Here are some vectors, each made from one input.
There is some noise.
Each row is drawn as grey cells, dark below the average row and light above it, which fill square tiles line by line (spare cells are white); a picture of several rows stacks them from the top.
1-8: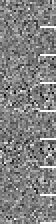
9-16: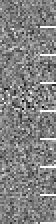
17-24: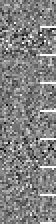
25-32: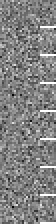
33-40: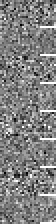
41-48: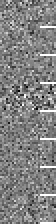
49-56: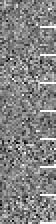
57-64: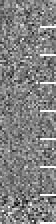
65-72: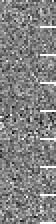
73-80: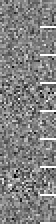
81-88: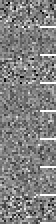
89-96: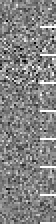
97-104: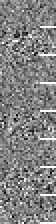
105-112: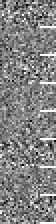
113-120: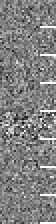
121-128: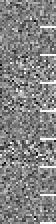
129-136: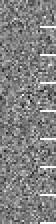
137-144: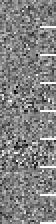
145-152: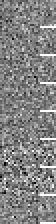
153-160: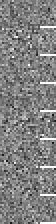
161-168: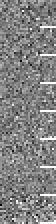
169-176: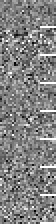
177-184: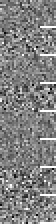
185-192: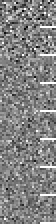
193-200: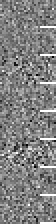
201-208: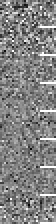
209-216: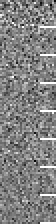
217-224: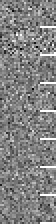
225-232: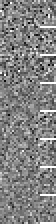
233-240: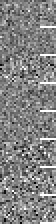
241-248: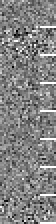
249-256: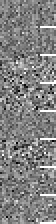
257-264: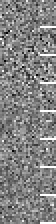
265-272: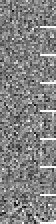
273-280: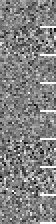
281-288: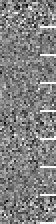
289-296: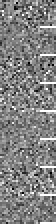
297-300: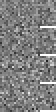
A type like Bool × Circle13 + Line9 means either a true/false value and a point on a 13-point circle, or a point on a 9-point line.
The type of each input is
((Circle10 + Unit) × Line11 + Tree11) × Tree11.
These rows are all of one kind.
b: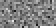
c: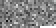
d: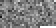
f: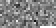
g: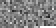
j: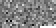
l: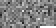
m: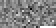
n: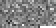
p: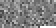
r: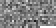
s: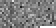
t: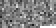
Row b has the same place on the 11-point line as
j, n, p and r.
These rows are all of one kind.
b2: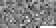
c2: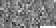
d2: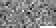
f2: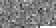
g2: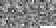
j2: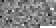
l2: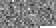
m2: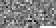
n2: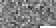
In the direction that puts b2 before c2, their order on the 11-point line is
m2, j2, n2, b2, l2, f2, g2, d2, c2.
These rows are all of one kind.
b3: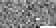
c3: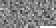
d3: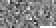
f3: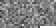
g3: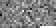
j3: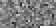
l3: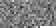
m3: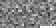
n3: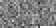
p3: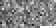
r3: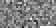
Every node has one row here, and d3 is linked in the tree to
r3.
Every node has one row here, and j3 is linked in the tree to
b3 and n3.
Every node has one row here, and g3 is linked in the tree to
b3.
